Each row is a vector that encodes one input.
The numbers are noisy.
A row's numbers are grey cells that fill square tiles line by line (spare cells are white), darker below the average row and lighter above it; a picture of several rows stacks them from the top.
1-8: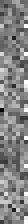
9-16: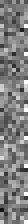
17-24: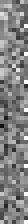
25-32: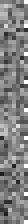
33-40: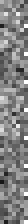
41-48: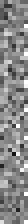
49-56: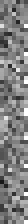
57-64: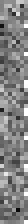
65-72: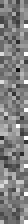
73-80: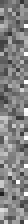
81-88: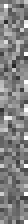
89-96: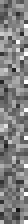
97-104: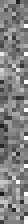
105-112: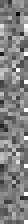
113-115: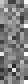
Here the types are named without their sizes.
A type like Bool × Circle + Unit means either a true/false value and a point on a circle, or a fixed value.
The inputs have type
Bool × (Label + Line).
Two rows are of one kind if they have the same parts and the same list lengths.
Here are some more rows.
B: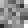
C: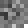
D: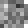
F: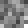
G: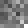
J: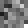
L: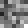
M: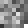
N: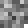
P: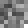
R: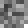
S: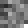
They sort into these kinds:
B, D, M, N
C, F, G, J, L, P, R, S

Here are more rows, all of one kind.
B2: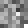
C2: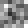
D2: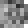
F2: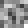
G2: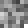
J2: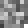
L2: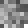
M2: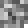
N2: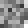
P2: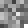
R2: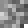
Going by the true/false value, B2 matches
N2 and P2.
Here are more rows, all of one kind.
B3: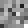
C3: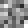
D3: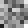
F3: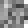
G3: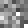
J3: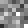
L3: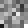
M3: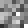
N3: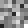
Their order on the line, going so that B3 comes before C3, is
L3, G3, M3, J3, N3, B3, C3, F3, D3.
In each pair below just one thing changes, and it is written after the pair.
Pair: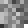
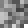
the true/false value
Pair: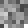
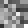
the true/false value
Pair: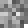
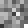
the place on the line
